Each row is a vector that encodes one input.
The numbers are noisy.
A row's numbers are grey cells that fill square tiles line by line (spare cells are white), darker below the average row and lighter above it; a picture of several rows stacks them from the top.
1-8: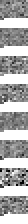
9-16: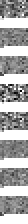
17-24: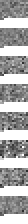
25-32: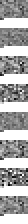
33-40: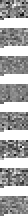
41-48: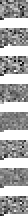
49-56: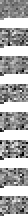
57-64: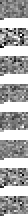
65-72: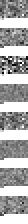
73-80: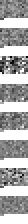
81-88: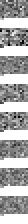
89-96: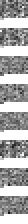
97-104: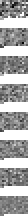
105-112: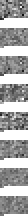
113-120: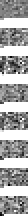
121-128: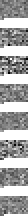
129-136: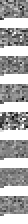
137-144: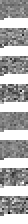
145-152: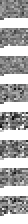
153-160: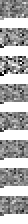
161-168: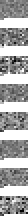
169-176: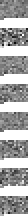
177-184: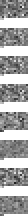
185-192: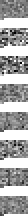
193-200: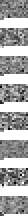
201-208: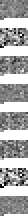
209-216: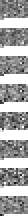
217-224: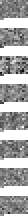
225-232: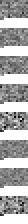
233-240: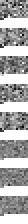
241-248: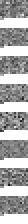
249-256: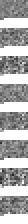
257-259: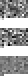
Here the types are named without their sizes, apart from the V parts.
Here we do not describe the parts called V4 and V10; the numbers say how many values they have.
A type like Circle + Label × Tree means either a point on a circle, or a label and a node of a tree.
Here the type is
(Line + V10) × List(Label × V4).
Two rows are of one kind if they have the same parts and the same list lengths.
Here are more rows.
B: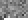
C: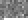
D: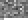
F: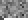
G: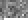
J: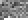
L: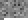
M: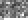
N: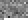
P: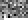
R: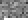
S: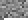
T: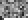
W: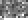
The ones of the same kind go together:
B, D, F
C, P, T, W
G, N
J
L, M, R
S

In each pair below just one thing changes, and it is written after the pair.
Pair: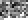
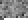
the label in item 2 of the list
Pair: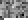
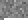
the label in item 1 of the list
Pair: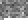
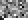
the value of V10
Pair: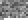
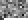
the label in item 2 of the list
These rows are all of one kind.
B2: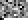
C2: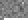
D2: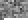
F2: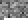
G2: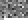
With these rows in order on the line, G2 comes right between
D2 and F2.
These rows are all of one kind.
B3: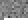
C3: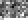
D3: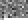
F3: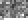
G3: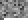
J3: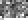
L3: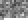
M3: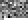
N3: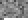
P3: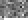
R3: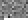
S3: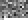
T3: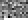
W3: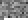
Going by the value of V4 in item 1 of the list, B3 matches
J3, M3 and R3.
